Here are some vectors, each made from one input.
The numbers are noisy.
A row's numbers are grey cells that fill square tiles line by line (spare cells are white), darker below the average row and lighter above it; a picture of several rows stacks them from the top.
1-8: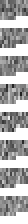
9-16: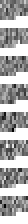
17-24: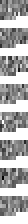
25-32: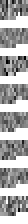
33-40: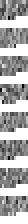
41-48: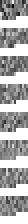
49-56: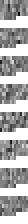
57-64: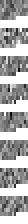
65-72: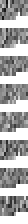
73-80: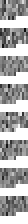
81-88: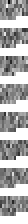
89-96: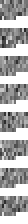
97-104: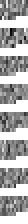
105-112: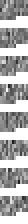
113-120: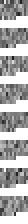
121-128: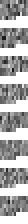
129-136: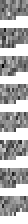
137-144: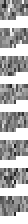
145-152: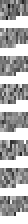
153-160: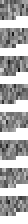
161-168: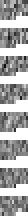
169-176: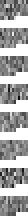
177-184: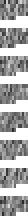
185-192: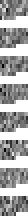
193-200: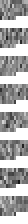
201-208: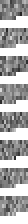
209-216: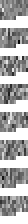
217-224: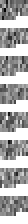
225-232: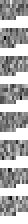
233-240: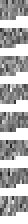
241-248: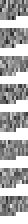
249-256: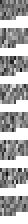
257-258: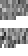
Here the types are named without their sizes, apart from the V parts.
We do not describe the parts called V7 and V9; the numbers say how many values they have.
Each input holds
a node of a tree, a true/false value, a value of V7 and a value of V9, together with either a fixed value, or a node of a tree.
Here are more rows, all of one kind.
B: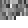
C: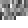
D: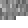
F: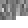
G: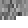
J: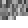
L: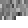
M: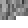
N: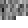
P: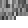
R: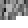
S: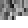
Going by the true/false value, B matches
N and R.
